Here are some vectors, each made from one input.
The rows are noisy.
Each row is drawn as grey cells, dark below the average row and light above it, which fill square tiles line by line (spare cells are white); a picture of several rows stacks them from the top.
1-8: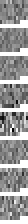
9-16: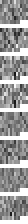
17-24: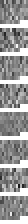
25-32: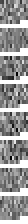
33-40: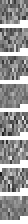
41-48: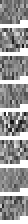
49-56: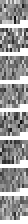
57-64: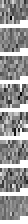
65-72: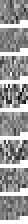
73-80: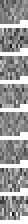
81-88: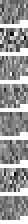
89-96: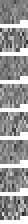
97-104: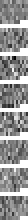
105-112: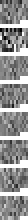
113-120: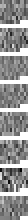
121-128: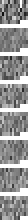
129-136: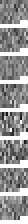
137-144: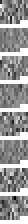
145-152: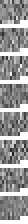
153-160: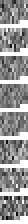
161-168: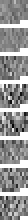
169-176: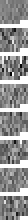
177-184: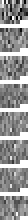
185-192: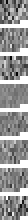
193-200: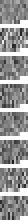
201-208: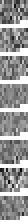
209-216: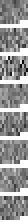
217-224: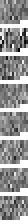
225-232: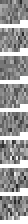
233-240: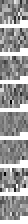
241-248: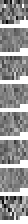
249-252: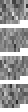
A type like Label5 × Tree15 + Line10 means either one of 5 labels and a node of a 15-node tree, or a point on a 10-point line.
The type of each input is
(Bool × Line9 + Line7) × Line9 × Line9 + Label6.
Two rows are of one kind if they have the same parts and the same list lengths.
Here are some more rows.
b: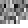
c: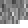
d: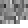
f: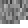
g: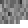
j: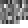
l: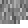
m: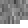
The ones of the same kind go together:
b, d, f, g, l, m
c
j

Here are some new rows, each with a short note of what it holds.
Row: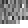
one of 6 labels
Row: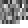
one of 6 labels
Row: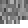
one of 6 labels
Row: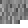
a point on a 7-point line and a point on each of two 9-point lines
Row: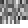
one of 6 labels
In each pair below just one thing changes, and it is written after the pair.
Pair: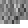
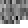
the place on the 7-point line
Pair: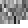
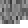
the place on one of the two 9-point lines
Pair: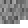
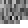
the place on the 7-point line
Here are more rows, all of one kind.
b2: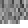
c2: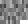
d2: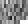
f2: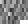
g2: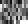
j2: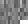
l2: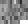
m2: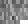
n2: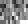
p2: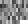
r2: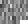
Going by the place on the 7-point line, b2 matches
c2 and g2.
